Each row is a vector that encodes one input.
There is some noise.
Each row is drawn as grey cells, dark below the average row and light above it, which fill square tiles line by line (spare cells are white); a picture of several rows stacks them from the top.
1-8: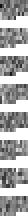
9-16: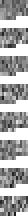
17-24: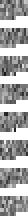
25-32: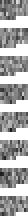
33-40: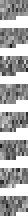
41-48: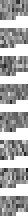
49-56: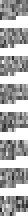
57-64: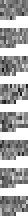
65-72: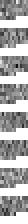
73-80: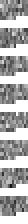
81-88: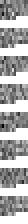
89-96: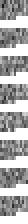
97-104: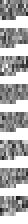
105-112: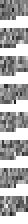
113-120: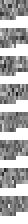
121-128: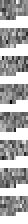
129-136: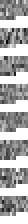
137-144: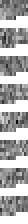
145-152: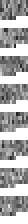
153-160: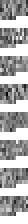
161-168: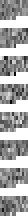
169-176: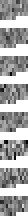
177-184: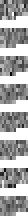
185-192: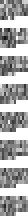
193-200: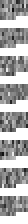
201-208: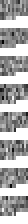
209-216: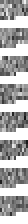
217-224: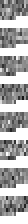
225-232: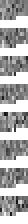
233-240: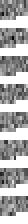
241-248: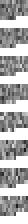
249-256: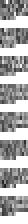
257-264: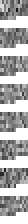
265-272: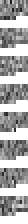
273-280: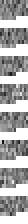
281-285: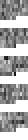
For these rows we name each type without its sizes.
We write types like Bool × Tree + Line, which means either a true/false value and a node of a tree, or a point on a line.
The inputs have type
Label × Tree + List(Line).
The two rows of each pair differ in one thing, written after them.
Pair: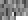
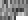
the node of the tree
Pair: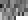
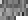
the label
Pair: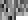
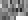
the node of the tree
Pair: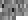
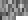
the label
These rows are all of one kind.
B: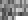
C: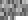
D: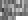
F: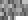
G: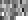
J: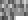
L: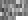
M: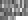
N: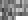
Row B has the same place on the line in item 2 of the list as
G and N.
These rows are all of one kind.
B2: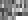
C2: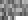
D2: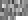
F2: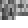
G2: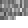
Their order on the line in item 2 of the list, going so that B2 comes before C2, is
F2, D2, B2, C2, G2.
